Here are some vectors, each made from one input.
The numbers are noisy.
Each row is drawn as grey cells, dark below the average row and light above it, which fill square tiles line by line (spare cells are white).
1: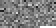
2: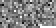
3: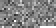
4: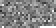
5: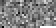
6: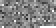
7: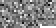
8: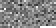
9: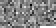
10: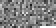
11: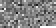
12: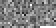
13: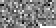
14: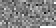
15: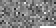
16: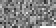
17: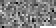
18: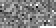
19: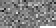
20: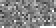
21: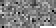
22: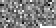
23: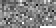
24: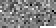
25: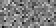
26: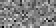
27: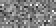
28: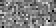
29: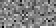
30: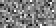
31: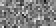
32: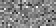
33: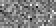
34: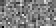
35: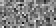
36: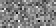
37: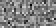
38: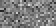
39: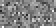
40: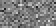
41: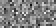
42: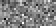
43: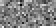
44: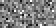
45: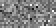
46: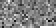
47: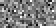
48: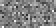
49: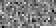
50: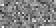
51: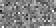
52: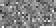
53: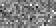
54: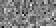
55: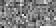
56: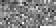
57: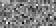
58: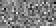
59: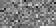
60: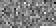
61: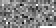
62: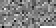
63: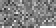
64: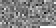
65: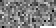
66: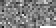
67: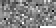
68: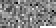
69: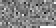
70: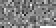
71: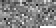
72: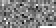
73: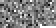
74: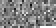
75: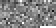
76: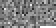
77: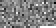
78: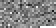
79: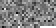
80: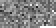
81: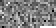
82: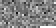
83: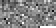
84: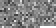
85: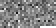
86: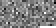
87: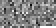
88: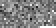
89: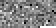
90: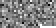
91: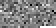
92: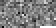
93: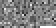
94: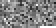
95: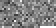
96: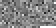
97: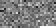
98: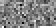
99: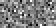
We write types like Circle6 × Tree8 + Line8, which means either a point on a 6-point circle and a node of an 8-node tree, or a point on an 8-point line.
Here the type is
Bool × Bool × Bool × (Tree7 + Unit) + Line4.
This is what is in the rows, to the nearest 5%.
About 10% of them hold a point on a 4-point line. The rest hold three true/false values, together with either a fixed value, or a node of a 7-node tree.
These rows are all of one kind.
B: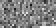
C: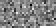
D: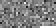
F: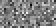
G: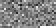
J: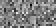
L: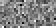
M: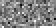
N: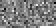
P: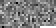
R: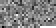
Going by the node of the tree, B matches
D, P and R.
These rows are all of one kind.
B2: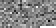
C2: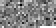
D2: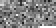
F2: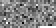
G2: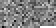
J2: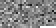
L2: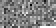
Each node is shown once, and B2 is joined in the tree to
C2 and J2.
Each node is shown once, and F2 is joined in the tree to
G2.
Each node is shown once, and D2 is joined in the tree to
C2 and L2.
